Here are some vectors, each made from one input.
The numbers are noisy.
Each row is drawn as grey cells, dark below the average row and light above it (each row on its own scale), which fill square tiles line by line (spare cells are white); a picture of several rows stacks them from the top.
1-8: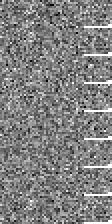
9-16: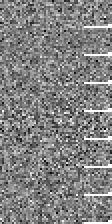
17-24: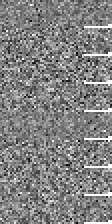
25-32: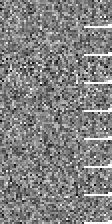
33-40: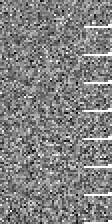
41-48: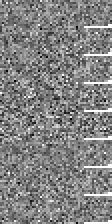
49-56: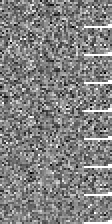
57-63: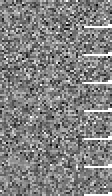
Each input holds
either a fixed value, or one of 7 labels and a true/false value.
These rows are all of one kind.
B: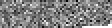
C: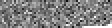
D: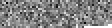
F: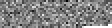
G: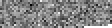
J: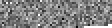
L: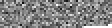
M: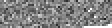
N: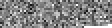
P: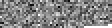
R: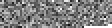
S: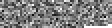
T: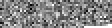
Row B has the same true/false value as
D, F and L.
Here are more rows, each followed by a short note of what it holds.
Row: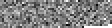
one of 7 labels and a true/false value
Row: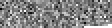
one of 7 labels and a true/false value
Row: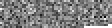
one of 7 labels and a true/false value
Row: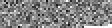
a fixed value
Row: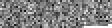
a fixed value
